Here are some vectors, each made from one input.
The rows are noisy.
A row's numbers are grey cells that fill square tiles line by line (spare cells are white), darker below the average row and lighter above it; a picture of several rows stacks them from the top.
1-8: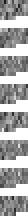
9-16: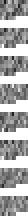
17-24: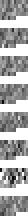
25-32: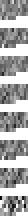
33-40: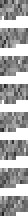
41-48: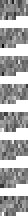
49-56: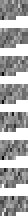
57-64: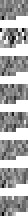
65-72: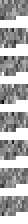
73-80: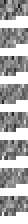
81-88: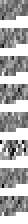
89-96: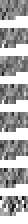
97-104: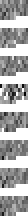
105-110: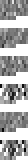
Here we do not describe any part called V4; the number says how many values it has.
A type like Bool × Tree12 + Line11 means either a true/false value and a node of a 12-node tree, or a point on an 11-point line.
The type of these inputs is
List2(Bool × V4).
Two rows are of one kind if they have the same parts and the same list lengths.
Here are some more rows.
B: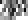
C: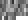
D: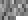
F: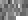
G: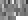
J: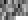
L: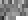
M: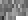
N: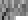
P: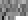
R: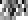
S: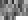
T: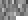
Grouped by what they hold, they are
B, R
C, J, S
D, F, G, L, M, N, P, T

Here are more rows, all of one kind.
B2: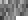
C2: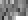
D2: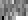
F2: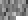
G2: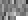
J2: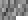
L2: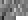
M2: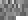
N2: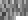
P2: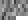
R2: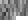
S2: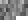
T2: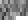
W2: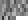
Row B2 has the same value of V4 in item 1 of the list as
L2, M2 and S2.
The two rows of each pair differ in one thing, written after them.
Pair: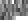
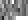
the true/false value in item 2 of the list
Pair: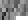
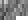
the value of V4 in item 1 of the list
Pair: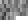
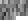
the value of V4 in item 2 of the list
